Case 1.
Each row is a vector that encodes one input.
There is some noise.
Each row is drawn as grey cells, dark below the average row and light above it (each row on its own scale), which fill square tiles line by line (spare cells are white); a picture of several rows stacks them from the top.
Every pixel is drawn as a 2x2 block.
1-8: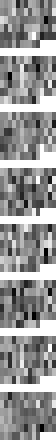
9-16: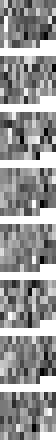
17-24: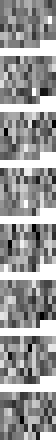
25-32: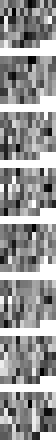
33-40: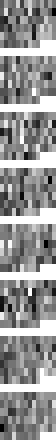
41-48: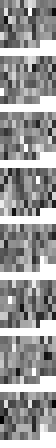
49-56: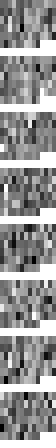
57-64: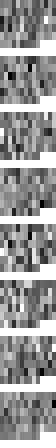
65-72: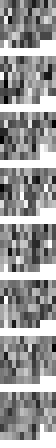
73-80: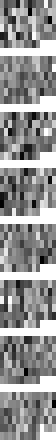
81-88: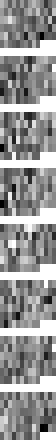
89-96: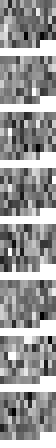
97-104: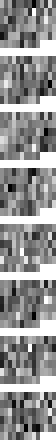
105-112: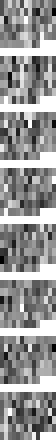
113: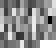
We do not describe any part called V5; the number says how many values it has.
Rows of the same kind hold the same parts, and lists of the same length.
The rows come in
2 kinds.
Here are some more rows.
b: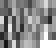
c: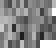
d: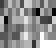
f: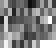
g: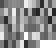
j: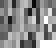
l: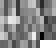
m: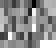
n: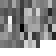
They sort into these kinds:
b, c, f, l, m, n
d, g, j

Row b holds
three true/false values and a value of V5.
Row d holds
a point on a 6-point line.
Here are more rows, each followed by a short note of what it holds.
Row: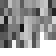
a point on a 6-point line
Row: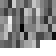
three true/false values and a value of V5
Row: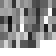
a point on a 6-point line
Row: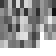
a point on a 6-point line
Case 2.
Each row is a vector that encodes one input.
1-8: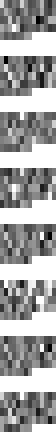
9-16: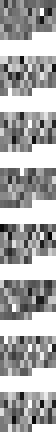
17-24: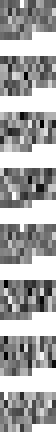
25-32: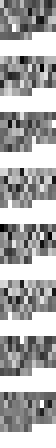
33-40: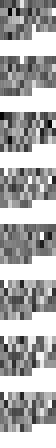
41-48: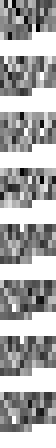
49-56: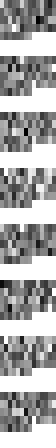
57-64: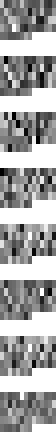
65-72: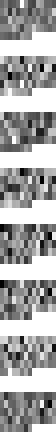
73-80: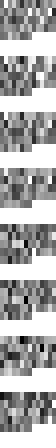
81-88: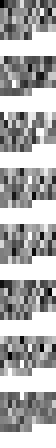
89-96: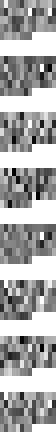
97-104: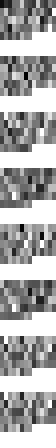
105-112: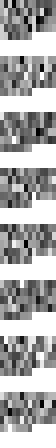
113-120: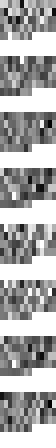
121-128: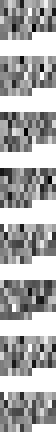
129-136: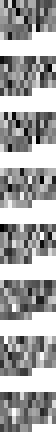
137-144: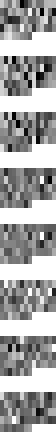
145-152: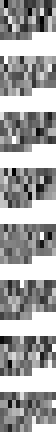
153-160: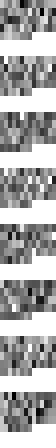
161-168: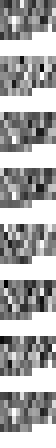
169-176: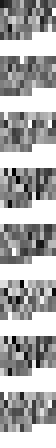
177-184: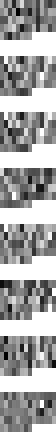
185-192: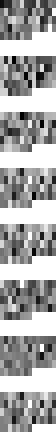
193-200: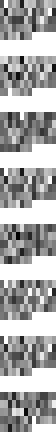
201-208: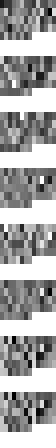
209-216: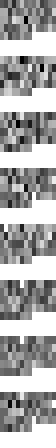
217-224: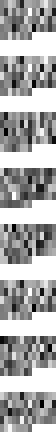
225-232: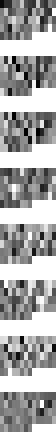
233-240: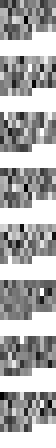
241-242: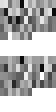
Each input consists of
either a point on a 9-point circle and a true/false value, or a fixed value, or a node of a 10-node tree.
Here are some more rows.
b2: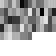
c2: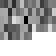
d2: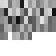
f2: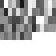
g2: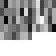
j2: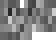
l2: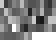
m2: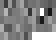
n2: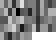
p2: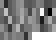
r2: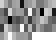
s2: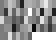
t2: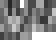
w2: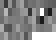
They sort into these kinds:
b2, d2, f2, r2, s2
c2, j2, l2, m2, n2, p2, t2, w2
g2

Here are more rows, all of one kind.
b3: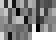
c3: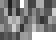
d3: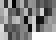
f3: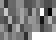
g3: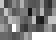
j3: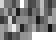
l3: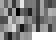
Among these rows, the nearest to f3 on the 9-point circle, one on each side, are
d3 and g3.
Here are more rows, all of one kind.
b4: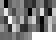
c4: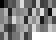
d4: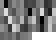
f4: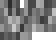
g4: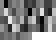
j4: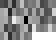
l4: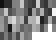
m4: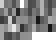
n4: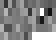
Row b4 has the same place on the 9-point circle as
d4, g4 and l4.
